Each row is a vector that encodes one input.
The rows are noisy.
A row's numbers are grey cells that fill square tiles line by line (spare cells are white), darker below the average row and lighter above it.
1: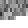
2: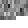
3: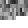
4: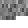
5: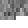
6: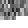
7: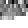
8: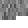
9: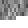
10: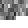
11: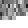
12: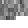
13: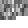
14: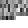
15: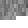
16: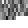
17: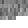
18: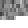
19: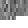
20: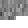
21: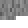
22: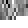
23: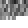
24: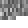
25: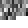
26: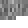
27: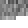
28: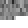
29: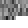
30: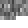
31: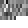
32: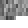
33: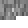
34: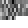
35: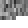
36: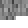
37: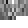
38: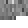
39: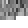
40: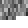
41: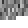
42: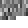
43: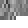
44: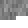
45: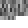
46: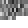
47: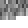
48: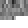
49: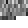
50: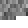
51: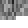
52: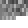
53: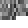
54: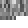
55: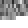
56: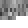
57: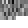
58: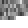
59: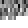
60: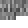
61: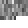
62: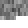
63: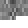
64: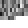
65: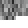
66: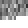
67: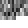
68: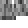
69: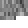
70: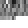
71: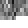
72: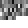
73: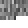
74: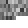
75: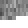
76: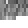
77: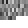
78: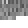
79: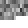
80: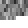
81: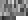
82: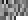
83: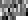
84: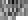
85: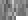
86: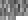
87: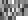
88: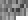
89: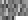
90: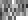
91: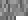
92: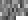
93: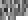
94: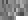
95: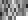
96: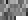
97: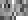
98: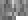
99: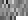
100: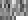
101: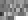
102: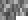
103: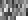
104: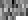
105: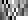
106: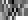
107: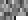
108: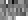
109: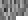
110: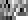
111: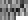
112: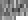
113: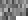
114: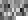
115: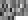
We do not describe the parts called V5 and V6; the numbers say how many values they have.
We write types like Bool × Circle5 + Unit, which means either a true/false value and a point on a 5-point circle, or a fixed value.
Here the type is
(Bool × V6 + Unit) × Line4 + V5.
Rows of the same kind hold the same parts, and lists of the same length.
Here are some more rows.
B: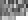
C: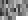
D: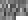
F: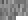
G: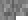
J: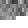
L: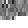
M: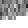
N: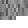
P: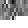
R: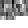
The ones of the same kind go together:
B, D, F, G, M, N, R
C, L
J, P

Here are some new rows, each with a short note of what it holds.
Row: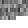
a value of V5
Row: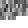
a point on a 4-point line, a true/false value and a value of V6
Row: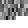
a value of V5
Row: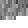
a point on a 4-point line, a true/false value and a value of V6
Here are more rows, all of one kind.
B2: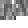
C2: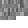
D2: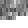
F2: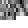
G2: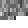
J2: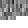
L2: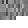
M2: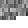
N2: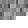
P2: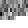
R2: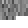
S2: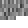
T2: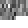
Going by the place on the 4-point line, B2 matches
D2, J2, R2 and S2.
